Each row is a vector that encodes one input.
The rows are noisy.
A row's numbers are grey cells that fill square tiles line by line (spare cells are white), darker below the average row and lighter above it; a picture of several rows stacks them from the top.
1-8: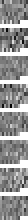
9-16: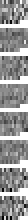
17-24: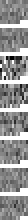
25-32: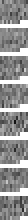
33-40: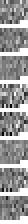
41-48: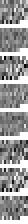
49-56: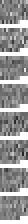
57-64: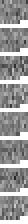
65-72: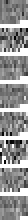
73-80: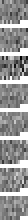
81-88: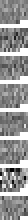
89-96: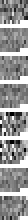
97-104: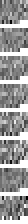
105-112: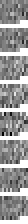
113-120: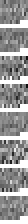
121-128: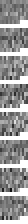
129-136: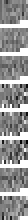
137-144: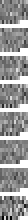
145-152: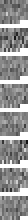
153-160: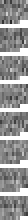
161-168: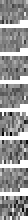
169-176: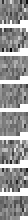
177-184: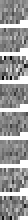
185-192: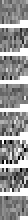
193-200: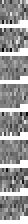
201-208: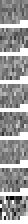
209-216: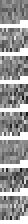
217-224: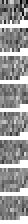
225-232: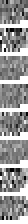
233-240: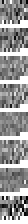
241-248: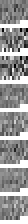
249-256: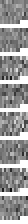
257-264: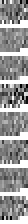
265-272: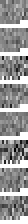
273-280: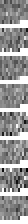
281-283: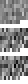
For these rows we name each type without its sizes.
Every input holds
either a fixed value, or a label and a true/false value.
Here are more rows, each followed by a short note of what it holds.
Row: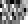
a fixed value
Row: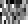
a fixed value
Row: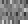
a label and a true/false value
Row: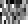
a fixed value
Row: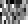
a fixed value
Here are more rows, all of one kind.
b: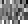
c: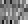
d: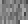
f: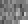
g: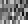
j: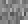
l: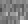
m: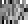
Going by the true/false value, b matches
d and j.
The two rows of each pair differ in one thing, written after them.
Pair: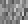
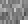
the label
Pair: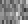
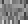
the true/false value
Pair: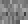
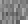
the label
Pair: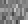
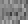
the label
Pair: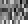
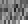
the label
